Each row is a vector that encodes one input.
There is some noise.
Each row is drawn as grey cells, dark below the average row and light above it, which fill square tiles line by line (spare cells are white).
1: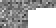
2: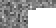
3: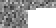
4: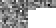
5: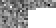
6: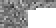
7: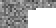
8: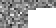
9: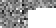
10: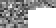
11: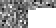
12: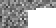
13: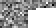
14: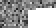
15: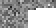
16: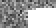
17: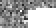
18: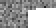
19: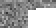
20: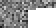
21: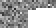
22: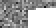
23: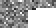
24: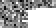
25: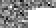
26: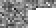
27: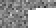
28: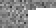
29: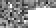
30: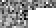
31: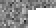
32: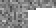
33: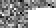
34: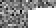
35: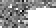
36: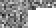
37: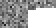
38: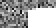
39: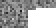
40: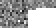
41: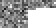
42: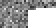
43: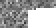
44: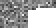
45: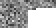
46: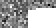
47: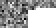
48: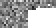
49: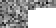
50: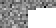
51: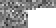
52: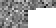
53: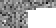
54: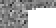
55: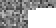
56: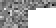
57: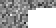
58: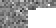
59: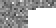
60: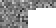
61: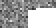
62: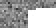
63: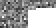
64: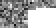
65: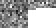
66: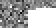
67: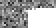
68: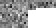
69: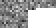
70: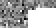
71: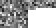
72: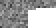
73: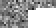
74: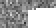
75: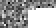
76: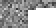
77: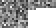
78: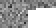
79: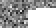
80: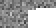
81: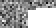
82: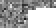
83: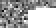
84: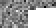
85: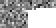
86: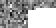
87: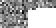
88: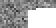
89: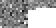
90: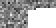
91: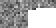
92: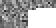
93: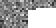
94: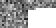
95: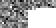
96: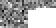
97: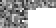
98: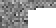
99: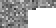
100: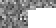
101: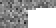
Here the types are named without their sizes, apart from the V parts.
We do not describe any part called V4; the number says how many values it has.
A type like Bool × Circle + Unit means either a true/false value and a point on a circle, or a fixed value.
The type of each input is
Bool × (Tree + V4).
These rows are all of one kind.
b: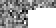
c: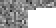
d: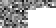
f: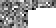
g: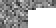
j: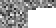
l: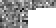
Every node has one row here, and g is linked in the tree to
b, f and j.
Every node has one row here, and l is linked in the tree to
f.
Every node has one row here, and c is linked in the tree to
j.
